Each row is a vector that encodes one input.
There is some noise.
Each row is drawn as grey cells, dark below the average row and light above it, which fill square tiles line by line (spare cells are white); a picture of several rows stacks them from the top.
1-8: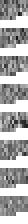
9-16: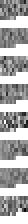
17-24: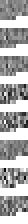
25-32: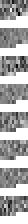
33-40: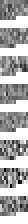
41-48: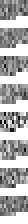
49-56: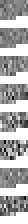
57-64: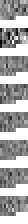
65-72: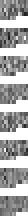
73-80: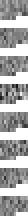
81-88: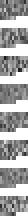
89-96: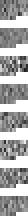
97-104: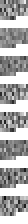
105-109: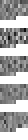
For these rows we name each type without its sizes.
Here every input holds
either a fixed value, or three true/false values.
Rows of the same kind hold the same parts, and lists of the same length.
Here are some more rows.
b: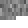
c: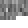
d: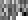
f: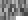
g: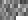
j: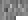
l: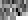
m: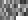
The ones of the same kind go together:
b, c, d, f, g, j, m
l

